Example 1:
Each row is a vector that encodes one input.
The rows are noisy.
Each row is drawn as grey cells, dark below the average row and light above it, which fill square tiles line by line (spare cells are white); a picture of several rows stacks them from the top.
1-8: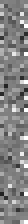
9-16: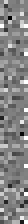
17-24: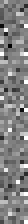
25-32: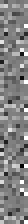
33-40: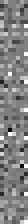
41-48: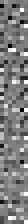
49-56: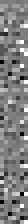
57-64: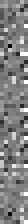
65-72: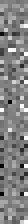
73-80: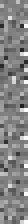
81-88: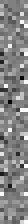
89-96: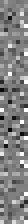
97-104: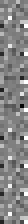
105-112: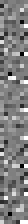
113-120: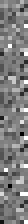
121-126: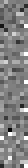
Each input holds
a point on an 8-point line, together with either a fixed value, or three true/false values.
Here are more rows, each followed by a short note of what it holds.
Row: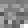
a point on an 8-point line
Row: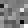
a point on an 8-point line
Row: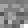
a point on an 8-point line
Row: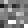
a point on an 8-point line and three true/false values
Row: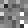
a point on an 8-point line and three true/false values
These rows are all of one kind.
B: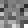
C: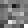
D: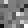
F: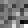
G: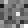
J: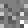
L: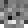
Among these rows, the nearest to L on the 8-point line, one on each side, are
B and J.
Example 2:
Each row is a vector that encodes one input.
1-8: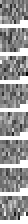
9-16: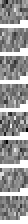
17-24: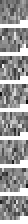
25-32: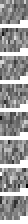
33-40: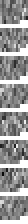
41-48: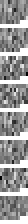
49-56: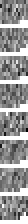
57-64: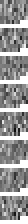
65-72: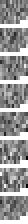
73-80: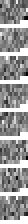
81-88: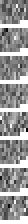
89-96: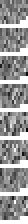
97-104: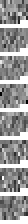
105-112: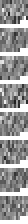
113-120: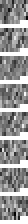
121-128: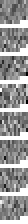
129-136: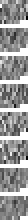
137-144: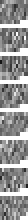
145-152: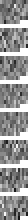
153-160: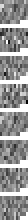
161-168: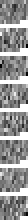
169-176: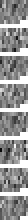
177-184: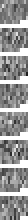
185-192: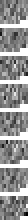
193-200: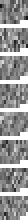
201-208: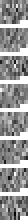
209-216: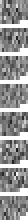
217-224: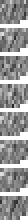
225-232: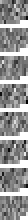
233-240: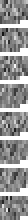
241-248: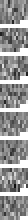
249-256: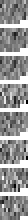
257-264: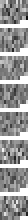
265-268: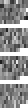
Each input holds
a point on a 10-point line, together with either a point on a 15-point circle, or a fixed value.
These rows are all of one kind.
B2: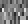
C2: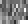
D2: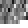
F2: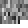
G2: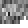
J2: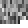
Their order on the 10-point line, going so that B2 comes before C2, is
G2, J2, F2, B2, C2, D2.
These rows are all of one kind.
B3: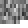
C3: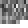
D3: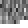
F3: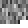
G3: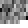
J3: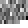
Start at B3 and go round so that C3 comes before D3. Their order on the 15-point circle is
B3, C3, D3, J3, G3, F3.
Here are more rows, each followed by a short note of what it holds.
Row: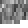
a point on a 10-point line
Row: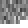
a point on a 10-point line
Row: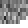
a point on a 10-point line
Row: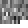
a point on a 15-point circle and a point on a 10-point line
